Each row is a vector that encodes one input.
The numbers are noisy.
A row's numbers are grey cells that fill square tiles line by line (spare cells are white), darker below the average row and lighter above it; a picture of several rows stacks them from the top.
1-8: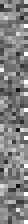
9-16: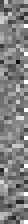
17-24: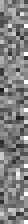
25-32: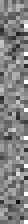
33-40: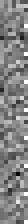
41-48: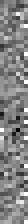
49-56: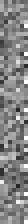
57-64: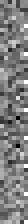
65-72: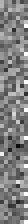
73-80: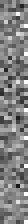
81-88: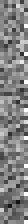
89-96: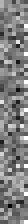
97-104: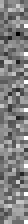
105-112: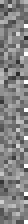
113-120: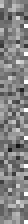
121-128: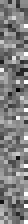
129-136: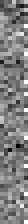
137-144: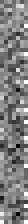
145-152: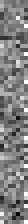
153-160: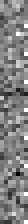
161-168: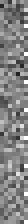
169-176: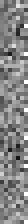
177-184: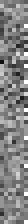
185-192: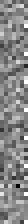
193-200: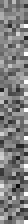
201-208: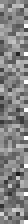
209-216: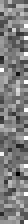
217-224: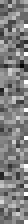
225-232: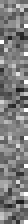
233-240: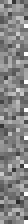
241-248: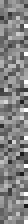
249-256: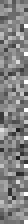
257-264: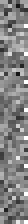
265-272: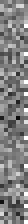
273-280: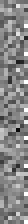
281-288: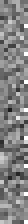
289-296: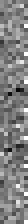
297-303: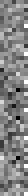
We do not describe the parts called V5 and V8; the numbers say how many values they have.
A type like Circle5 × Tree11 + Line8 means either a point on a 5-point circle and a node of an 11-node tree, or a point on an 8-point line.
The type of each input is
(Bool × V5 + Label10) × V8.
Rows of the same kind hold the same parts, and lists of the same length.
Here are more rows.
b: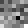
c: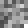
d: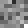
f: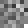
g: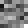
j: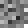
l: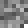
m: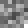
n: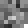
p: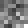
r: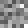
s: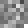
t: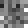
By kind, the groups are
b, g, j, n, p, t
c, d, f, l, m, r, s

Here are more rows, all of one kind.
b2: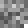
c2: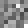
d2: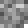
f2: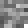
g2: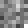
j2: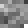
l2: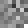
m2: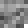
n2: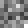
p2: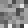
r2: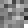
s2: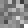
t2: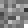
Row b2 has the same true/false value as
n2, p2 and s2.
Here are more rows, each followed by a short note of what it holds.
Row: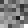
one of 10 labels and a value of V8
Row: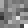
a true/false value, a value of V5 and a value of V8
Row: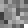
a true/false value, a value of V5 and a value of V8
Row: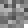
a true/false value, a value of V5 and a value of V8
